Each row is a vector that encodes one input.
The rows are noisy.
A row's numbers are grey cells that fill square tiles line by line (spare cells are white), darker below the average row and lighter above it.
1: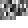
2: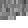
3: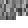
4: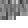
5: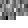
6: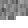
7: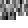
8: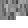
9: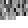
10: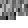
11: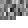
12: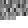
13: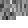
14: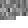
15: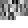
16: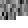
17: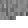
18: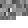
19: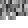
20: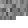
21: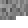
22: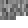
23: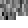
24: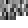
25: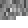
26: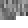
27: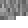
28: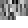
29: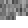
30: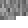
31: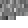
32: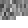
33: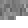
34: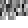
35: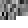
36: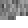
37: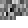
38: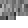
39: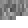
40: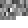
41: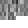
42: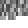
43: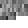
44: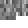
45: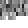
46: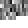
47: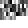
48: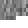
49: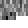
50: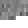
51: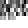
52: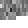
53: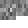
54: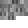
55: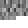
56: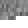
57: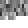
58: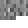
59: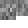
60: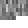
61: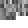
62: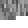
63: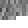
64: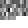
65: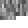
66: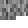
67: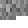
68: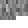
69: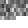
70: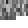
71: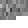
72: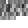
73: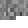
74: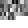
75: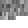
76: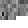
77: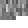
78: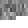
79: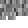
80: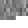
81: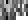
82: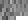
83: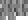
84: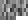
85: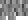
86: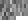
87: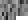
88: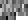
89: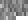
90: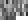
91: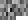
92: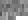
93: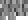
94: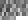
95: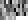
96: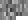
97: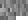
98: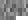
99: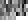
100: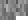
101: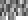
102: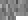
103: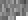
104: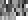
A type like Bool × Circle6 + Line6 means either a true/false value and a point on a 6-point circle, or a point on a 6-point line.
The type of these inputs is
Line11 + Tree7.
